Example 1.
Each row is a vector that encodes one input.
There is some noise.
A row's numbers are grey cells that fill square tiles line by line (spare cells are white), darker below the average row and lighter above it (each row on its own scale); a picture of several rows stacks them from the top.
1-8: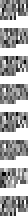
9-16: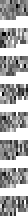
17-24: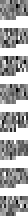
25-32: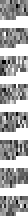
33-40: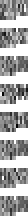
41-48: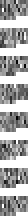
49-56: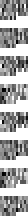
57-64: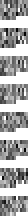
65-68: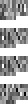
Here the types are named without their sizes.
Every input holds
a point on a circle.
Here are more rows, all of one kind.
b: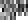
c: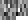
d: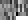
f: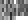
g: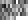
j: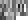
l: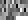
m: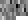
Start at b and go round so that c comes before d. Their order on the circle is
b, f, c, d, m, l, g, j.
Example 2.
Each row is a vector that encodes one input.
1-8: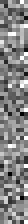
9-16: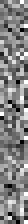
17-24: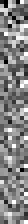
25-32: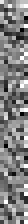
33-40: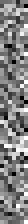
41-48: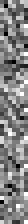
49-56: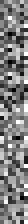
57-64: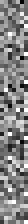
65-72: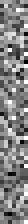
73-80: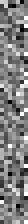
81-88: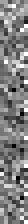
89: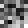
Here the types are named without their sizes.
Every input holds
four true/false values.
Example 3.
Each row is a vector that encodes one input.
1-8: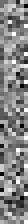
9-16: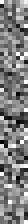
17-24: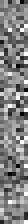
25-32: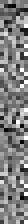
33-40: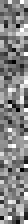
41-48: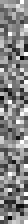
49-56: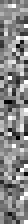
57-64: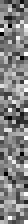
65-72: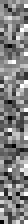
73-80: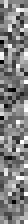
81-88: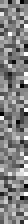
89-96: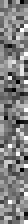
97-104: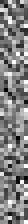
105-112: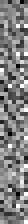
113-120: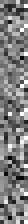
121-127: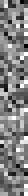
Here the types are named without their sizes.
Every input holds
four true/false values.
